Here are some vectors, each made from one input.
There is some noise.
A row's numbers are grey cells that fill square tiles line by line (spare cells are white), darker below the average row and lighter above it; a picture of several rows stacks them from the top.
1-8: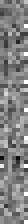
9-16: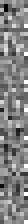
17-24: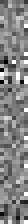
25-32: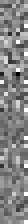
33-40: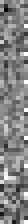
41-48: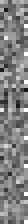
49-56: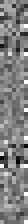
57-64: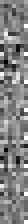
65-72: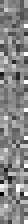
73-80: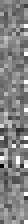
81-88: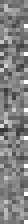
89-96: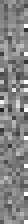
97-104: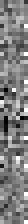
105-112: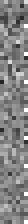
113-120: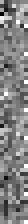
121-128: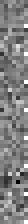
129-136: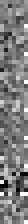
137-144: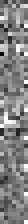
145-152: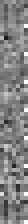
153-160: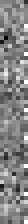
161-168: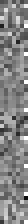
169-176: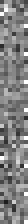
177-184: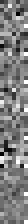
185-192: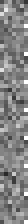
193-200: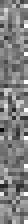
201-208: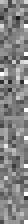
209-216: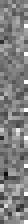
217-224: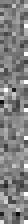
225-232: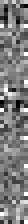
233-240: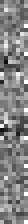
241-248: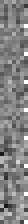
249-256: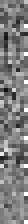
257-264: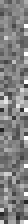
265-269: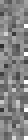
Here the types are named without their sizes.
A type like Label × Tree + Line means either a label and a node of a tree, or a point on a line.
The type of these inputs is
Circle.
